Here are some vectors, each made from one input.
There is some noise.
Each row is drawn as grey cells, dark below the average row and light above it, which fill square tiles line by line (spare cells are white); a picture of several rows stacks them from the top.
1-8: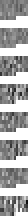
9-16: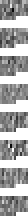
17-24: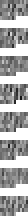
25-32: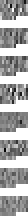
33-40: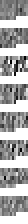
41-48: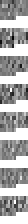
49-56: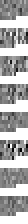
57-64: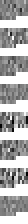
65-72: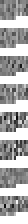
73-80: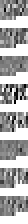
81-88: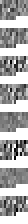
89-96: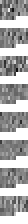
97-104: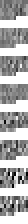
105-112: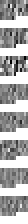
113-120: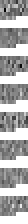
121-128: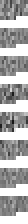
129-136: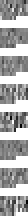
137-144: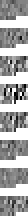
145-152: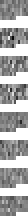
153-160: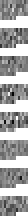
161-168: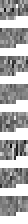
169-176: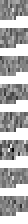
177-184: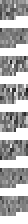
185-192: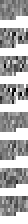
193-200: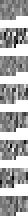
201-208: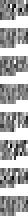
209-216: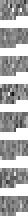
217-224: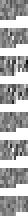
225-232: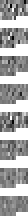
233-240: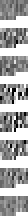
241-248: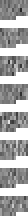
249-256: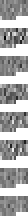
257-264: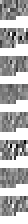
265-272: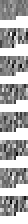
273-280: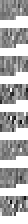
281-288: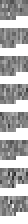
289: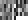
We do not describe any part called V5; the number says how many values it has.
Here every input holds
either a node of a 13-node tree and a true/false value, or a value of V5.
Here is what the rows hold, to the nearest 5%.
About 80% of them hold a node of a 13-node tree and a true/false value. The rest hold a value of V5.
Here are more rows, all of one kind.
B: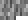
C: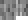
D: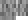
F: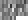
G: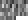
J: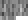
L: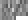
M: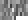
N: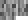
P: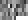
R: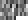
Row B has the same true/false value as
G and R.
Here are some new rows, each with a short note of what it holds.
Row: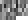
a value of V5
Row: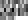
a value of V5
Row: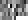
a node of a 13-node tree and a true/false value
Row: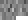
a node of a 13-node tree and a true/false value
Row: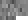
a node of a 13-node tree and a true/false value
